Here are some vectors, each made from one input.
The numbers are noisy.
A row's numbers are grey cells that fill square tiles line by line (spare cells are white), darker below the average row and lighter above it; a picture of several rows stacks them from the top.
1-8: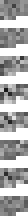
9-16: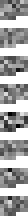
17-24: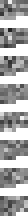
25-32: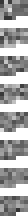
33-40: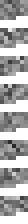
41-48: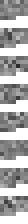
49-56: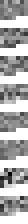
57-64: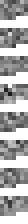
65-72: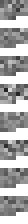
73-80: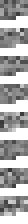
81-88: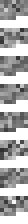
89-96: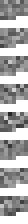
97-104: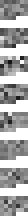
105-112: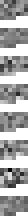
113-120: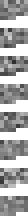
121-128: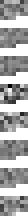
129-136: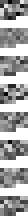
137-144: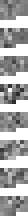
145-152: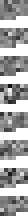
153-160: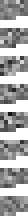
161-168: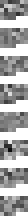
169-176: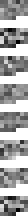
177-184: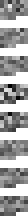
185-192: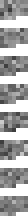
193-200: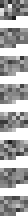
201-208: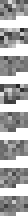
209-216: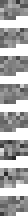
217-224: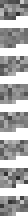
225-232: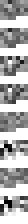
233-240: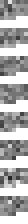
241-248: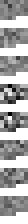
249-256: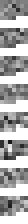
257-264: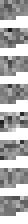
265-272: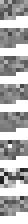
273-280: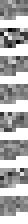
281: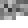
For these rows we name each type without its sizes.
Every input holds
a list of points on a line.
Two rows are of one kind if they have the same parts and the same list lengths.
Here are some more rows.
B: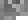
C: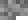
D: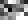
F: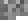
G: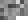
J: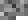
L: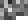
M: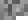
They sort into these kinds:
B, C, M
D
F, G, L
J

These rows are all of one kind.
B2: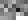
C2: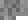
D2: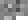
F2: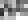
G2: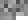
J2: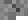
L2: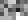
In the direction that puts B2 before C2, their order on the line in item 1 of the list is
B2, J2, F2, L2, C2, G2, D2.
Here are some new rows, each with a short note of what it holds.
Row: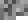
a list of three items
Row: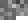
a list of three items
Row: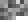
a list of one item
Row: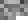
a list of one item
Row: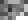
the empty list
